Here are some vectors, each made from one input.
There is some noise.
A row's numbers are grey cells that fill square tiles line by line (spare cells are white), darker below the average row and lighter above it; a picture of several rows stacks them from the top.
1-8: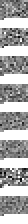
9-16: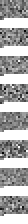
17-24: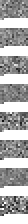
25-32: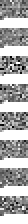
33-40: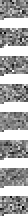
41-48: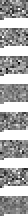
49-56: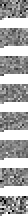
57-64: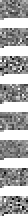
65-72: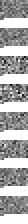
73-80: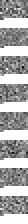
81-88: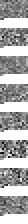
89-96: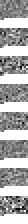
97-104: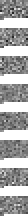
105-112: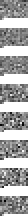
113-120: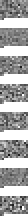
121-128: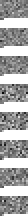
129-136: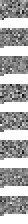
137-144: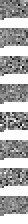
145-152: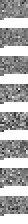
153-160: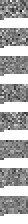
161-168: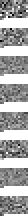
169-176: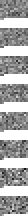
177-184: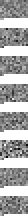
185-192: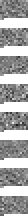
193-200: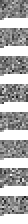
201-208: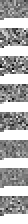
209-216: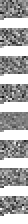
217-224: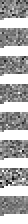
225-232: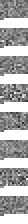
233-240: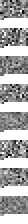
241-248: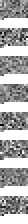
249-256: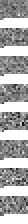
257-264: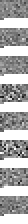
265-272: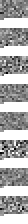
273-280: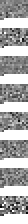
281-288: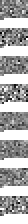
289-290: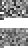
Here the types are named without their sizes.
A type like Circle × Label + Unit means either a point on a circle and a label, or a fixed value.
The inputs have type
Bool × Bool × Bool + Circle + Line × Line.
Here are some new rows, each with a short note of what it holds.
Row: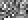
three true/false values
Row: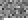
a point on a circle
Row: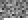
three true/false values
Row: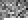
three true/false values
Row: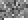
a point on a circle
